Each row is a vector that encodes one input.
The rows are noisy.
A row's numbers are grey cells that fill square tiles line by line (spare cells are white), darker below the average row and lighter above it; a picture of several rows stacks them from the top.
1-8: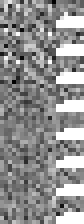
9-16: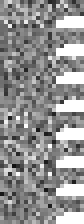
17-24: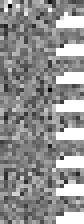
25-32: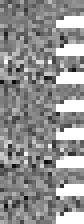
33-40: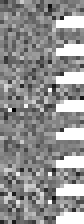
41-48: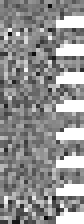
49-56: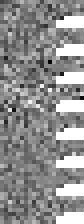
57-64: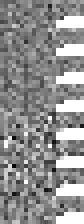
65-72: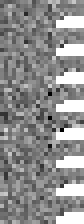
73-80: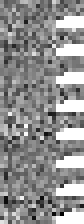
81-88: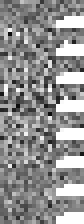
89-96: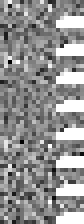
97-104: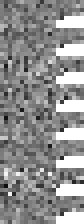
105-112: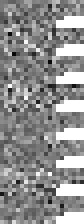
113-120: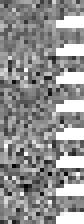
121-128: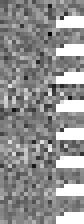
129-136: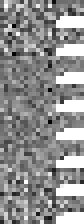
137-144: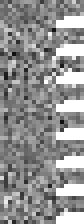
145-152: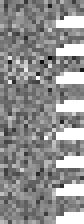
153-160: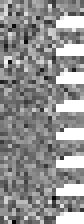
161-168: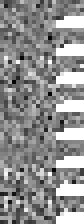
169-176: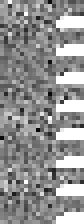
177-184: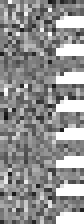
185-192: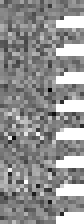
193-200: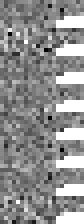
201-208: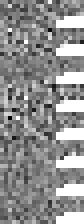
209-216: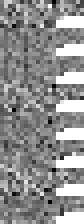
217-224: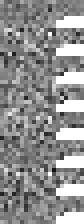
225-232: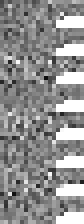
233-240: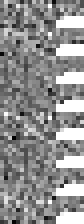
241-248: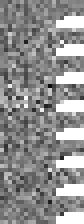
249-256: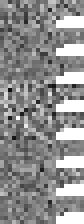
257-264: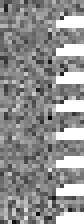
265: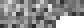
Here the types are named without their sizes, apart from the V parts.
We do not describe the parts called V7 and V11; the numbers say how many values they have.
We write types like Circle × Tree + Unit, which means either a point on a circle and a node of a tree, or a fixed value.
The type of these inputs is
Label × List(Line) + V7 × V11.
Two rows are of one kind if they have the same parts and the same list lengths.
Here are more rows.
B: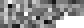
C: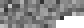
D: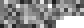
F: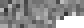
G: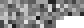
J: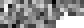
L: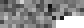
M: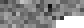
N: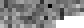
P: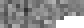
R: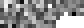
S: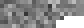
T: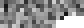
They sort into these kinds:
B, D, G, J, R
C, F, P, T
L, M, S
N

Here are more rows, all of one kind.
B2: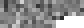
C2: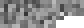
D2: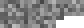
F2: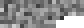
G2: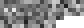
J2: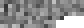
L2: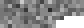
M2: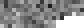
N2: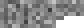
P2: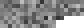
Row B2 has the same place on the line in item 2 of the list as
C2 and P2.
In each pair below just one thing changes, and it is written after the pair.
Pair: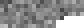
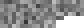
the label
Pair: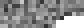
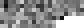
the label
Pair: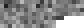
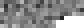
the label
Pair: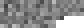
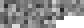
the place on the line in item 1 of the list
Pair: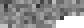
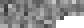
the place on the line in item 1 of the list
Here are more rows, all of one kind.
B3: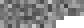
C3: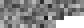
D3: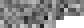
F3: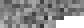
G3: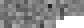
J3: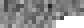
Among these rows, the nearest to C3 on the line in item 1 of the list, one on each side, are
G3 and J3.
